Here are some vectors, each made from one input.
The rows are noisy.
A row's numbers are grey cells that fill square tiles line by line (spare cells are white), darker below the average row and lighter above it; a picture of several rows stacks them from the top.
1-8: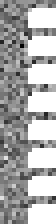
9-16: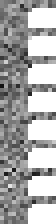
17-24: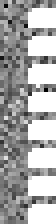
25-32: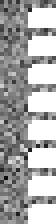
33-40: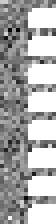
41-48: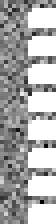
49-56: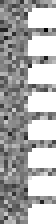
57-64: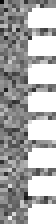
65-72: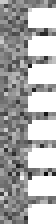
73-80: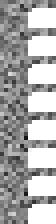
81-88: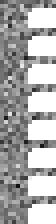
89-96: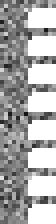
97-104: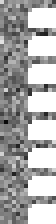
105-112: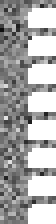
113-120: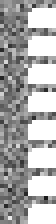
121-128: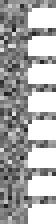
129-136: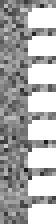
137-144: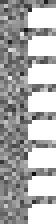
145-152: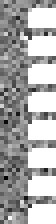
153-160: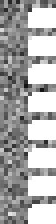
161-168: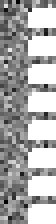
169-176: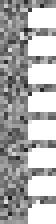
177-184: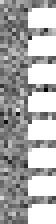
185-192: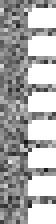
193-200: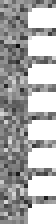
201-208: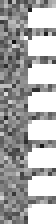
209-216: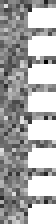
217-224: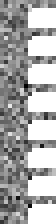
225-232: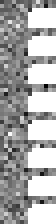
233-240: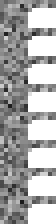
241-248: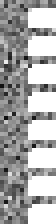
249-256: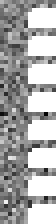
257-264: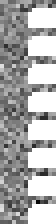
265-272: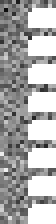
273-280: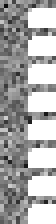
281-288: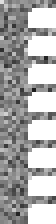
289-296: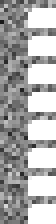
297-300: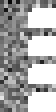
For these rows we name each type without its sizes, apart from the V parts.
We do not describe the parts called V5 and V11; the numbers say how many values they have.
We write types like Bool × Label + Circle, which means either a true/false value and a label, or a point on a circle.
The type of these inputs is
(Bool × Bool × Bool + Unit) × V5 + Label × V11.
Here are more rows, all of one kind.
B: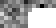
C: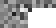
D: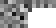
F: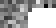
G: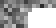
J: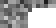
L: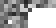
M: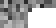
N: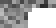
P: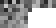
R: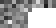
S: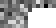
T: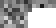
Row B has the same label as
G and T.
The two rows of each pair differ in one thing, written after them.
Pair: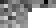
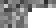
the value of V11
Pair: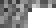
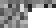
the label
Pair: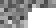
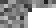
the label
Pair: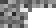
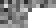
the label
